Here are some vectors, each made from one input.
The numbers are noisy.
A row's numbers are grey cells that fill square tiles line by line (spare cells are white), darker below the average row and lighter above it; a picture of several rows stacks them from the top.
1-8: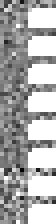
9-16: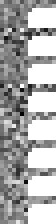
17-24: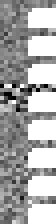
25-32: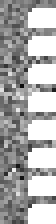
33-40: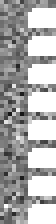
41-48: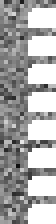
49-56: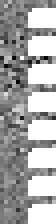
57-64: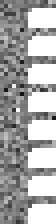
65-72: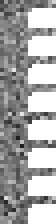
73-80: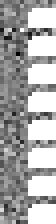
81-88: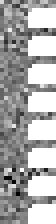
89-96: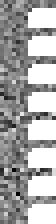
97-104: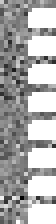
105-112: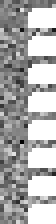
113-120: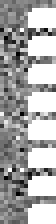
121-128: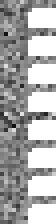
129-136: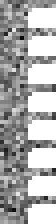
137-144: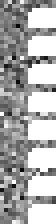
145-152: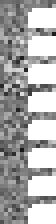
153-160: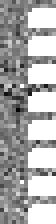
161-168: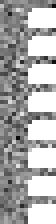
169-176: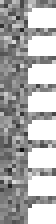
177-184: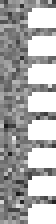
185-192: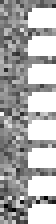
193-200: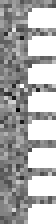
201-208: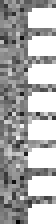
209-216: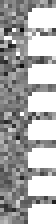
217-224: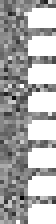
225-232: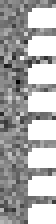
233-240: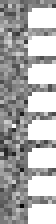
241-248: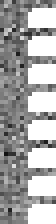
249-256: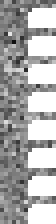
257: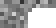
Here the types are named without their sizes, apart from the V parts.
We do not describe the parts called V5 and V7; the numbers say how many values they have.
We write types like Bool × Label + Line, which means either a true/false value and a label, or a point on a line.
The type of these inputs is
(Label + Line × Line) × V5 + List(V7) × Tree.
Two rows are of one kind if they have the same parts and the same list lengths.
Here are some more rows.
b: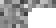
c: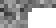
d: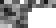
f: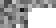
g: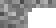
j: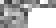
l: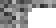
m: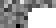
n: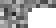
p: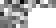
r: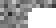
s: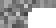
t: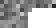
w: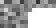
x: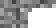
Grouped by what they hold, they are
b, j, p, s
c, d, f, l, t
g, m
n, r
w, x

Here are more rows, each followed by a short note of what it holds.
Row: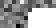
a node of a tree, together with a list of one item
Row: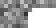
a node of a tree, together with the empty list
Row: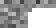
a node of a tree, together with a list of two items
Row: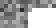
a point on each of two lines and a value of V5
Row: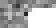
a node of a tree, together with the empty list
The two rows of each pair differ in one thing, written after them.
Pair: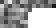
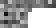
the value of V5
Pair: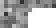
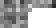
the label
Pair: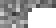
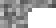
the label
